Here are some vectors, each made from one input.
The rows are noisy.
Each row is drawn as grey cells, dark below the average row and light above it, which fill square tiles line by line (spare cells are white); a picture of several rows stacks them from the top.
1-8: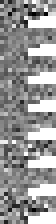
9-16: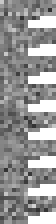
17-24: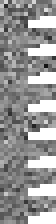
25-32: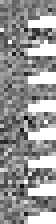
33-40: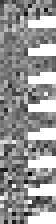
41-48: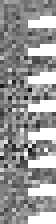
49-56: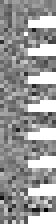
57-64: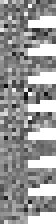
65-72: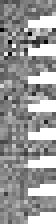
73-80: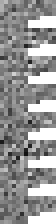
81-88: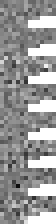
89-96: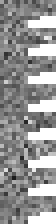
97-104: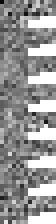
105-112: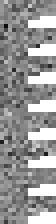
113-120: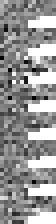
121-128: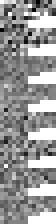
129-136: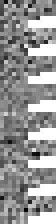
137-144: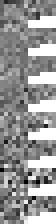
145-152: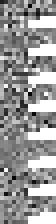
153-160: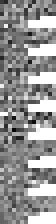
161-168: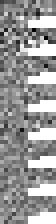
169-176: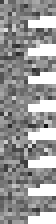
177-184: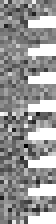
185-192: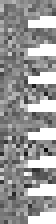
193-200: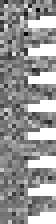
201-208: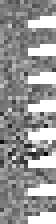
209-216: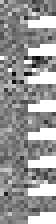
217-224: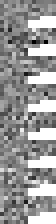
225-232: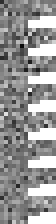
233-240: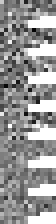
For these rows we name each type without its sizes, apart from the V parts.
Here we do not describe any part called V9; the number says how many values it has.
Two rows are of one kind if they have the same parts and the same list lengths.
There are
3 kinds of row.
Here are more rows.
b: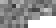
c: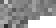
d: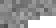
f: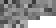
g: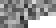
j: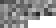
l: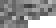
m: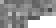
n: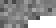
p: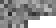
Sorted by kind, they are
b, c, d, j, p
f, l, m, n
g

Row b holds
a label and a value of V9.
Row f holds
a point on a circle.
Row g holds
a fixed value.
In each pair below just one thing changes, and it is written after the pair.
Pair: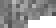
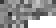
the label
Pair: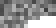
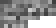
the label
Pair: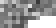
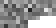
the label
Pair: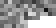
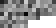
the value of V9
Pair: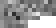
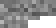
the value of V9
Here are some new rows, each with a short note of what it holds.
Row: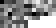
a point on a circle
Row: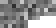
a point on a circle
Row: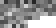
a fixed value
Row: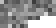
a point on a circle
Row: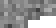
a label and a value of V9
